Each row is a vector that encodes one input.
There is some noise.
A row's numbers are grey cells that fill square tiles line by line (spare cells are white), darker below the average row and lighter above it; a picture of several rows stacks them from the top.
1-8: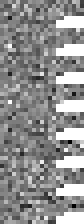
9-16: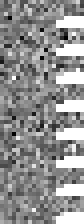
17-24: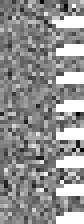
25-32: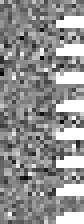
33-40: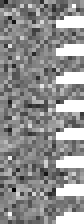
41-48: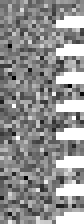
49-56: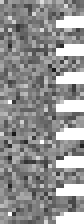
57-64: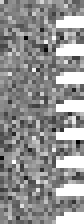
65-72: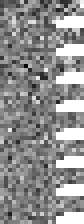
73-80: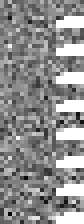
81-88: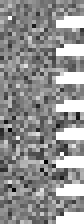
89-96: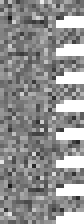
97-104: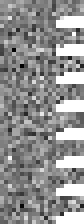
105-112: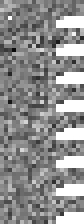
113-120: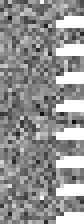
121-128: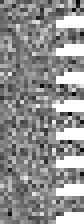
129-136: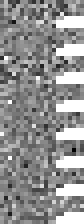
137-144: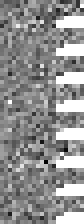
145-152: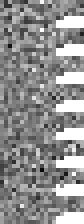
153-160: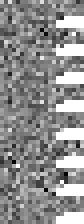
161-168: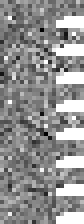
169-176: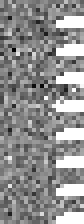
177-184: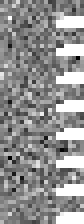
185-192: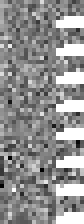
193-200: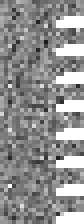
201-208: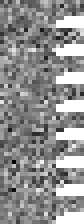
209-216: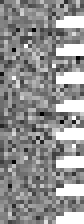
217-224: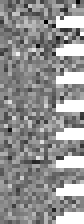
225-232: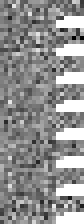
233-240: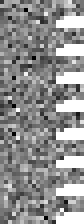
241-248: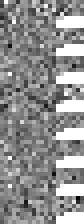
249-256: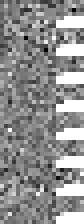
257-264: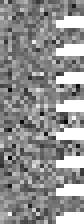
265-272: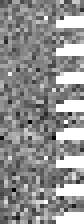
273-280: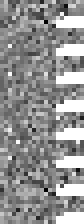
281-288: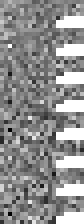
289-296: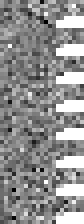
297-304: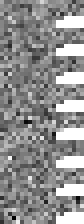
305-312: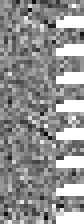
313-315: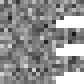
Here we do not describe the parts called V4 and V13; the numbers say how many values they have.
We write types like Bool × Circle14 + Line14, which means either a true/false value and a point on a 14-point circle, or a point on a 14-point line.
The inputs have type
Bool × Bool × Bool × Line7 × List2(V4) + Label8 × V13.
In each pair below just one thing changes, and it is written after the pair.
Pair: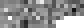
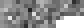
one of the three true/false values
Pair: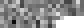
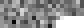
one of the three true/false values
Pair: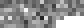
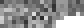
the place on the 7-point line
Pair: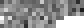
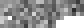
the value of V4 in item 1 of the list
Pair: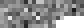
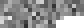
the place on the 7-point line
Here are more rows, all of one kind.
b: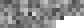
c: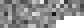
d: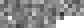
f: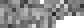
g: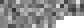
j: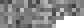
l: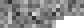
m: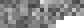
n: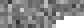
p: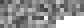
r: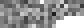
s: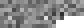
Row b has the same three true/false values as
d, l and m.
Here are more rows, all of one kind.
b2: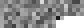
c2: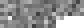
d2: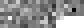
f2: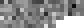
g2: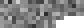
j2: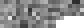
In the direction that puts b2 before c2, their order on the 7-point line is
f2, g2, j2, b2, d2, c2.
